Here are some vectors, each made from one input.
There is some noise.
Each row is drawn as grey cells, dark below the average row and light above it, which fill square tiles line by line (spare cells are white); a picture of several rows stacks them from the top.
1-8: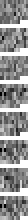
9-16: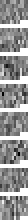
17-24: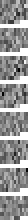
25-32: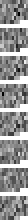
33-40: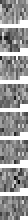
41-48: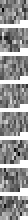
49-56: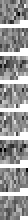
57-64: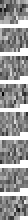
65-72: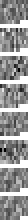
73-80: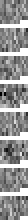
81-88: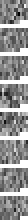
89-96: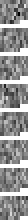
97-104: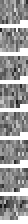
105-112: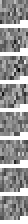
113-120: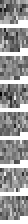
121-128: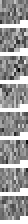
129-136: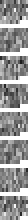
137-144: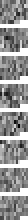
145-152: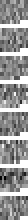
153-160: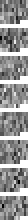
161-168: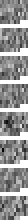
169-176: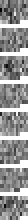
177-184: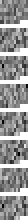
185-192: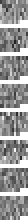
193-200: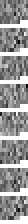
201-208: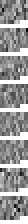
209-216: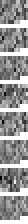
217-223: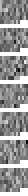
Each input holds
either a point on a 16-point circle, or a point on an 18-point circle, or a point on an 11-point line.
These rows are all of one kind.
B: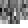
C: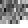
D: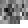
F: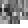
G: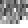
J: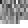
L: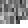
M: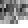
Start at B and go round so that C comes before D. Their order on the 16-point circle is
B, M, C, G, J, L, D, F.
